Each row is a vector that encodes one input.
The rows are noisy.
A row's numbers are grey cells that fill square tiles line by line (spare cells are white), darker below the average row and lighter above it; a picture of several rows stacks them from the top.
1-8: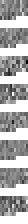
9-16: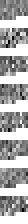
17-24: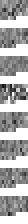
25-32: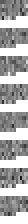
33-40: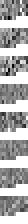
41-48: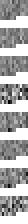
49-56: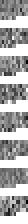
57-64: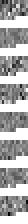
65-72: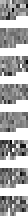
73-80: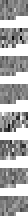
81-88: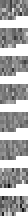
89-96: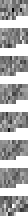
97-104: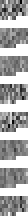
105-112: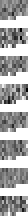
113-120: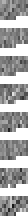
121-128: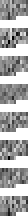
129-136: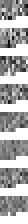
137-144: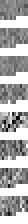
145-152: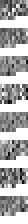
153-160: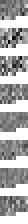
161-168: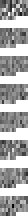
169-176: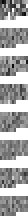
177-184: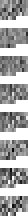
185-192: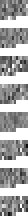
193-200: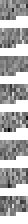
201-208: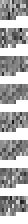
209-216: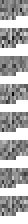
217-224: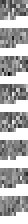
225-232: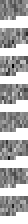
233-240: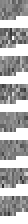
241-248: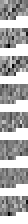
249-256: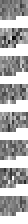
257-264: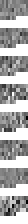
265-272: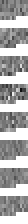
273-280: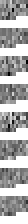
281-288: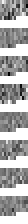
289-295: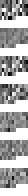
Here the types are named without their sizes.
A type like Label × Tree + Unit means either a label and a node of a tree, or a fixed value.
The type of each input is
Bool × (Circle + Unit) + Line.
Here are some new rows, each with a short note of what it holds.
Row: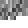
a point on a circle and a true/false value
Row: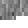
a true/false value
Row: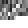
a point on a line
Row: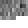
a point on a circle and a true/false value
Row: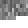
a point on a circle and a true/false value
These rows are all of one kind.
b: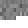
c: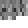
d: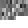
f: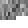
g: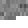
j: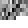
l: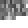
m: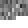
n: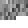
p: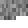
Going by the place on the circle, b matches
m and p.
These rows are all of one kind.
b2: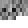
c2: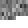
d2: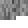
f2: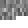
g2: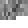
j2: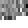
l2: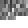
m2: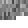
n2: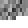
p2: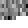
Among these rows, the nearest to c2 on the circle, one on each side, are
n2 and p2.
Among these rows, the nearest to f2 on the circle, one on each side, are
j2 and m2.
